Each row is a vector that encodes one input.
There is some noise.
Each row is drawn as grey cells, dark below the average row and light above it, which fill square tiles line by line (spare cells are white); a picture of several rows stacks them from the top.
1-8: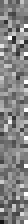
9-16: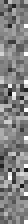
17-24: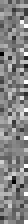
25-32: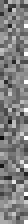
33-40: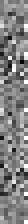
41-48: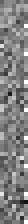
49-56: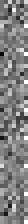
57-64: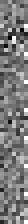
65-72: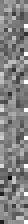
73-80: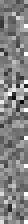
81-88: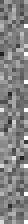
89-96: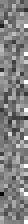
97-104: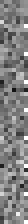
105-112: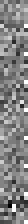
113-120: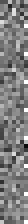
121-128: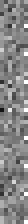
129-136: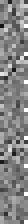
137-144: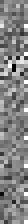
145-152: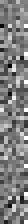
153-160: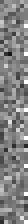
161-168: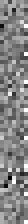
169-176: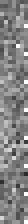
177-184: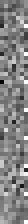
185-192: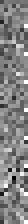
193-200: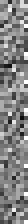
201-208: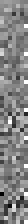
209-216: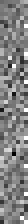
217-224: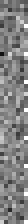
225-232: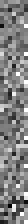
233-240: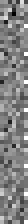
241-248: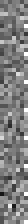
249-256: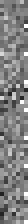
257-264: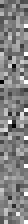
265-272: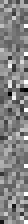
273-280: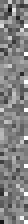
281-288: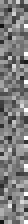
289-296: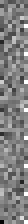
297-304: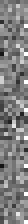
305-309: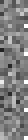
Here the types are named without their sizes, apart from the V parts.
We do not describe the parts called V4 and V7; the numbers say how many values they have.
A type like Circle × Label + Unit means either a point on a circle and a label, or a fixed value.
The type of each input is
Bool × V7 + Circle × V4 + Tree.
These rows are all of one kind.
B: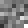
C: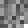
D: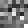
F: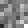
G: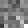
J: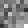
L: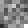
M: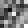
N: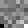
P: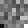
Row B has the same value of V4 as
C, D, F and P.
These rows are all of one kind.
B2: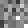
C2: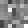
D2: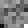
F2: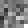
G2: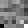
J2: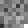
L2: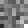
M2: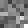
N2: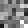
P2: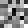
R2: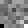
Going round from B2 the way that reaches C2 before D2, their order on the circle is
B2, J2, F2, C2, D2, P2, R2, L2, N2, G2, M2.
